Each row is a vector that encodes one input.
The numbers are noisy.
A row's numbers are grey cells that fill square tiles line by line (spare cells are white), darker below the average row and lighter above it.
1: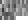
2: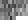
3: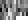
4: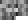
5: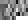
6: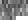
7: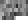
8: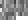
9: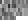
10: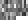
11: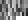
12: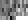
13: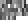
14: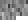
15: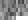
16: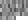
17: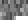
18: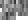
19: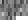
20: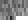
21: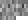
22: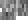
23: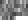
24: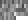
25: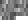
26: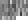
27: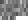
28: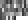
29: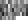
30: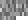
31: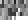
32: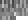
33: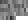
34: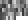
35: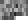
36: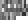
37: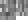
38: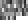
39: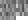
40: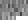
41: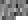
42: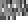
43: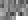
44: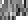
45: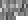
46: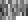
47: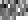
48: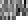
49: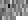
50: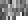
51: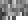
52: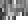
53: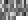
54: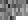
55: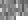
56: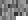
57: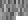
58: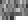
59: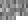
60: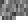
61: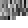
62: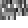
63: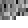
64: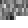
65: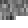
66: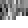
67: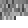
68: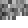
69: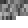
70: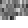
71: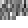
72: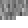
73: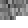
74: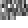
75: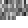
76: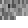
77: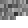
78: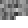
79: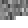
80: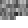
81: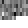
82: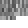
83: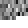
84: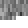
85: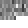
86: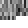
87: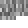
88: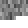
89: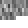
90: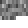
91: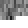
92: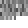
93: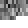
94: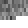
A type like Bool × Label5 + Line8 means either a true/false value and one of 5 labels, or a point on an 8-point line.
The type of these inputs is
Line5 + List2(Line4).
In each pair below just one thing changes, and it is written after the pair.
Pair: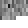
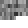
the place on the 4-point line in item 1 of the list
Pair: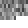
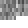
the place on the 4-point line in item 2 of the list
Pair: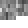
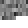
the place on the 4-point line in item 1 of the list
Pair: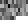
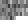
the place on the 4-point line in item 2 of the list
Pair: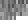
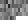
the place on the 4-point line in item 1 of the list
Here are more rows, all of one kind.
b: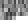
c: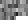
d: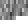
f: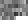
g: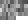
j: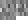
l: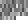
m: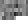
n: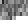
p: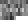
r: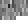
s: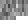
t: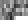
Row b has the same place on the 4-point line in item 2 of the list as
c, g, p and s.
